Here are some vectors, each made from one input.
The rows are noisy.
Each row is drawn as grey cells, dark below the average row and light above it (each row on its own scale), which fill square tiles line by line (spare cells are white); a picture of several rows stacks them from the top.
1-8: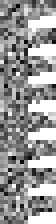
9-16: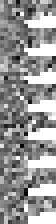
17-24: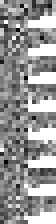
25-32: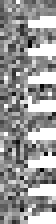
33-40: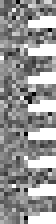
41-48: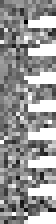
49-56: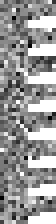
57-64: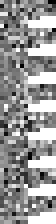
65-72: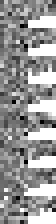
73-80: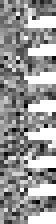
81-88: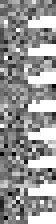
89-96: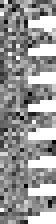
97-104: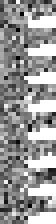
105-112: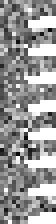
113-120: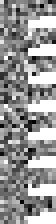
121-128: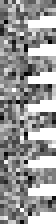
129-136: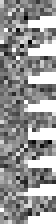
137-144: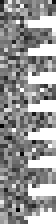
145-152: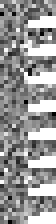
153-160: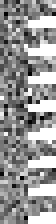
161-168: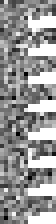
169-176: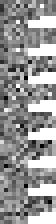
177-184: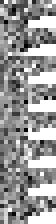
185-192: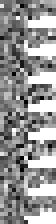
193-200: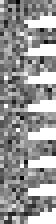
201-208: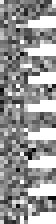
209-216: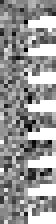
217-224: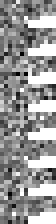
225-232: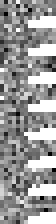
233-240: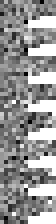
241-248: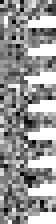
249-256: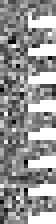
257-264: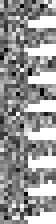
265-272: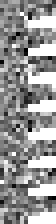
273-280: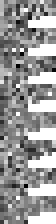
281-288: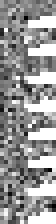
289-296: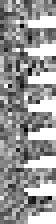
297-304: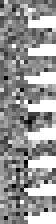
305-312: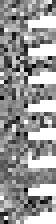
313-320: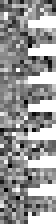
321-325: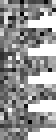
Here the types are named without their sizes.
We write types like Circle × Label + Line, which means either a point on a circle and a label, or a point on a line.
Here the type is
Label × Label × (Label × Label + Tree).
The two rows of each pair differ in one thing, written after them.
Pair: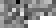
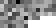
the node of the tree
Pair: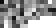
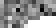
the node of the tree
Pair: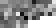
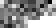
the node of the tree
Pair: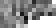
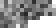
one of the two labels
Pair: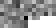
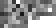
one of the two labels
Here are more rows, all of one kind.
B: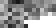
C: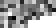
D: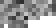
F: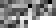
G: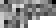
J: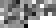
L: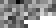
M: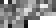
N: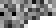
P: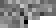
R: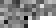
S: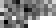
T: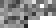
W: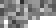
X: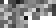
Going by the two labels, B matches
J, R, S and T.
